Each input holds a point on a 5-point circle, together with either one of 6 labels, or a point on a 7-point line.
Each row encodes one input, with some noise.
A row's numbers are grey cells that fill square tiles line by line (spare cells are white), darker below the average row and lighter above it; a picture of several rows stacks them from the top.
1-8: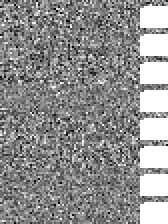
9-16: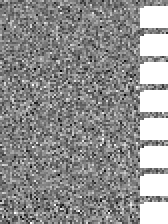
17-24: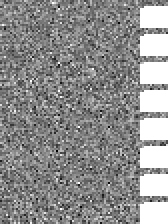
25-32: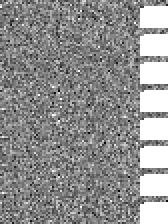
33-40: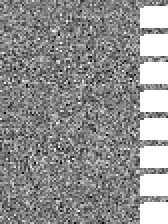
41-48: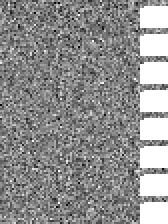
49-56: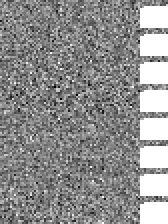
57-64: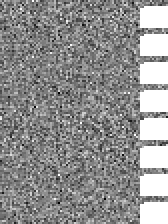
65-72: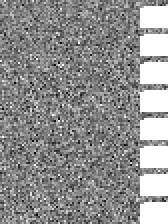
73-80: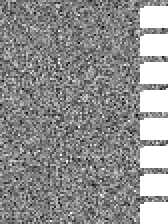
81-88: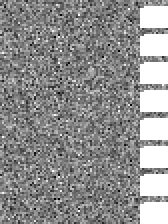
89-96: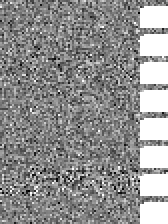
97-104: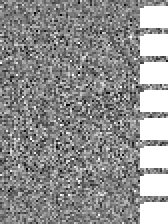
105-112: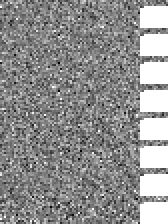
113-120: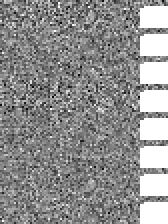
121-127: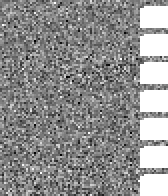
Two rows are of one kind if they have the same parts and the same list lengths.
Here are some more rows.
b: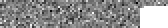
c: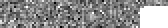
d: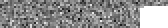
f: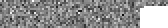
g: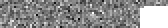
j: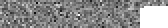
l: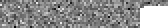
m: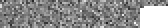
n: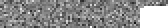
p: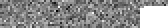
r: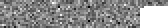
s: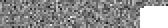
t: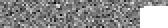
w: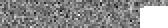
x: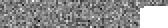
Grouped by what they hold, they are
b, f, l, m, p, t
c, d, g, j, n, r, s, w, x

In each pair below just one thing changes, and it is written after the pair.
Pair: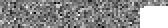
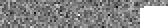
the place on the 7-point line
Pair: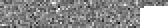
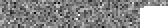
the place on the 5-point circle
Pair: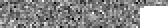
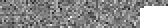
the place on the 5-point circle
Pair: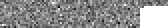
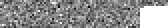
the place on the 7-point line
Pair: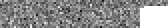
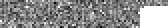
the place on the 7-point line
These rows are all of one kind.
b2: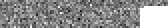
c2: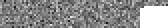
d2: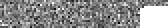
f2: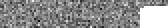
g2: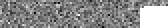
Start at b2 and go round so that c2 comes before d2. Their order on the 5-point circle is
b2, g2, c2, d2, f2.
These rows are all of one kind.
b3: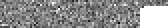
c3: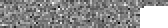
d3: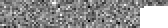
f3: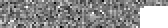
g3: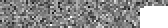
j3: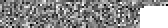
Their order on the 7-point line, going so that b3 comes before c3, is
j3, g3, b3, c3, d3, f3.
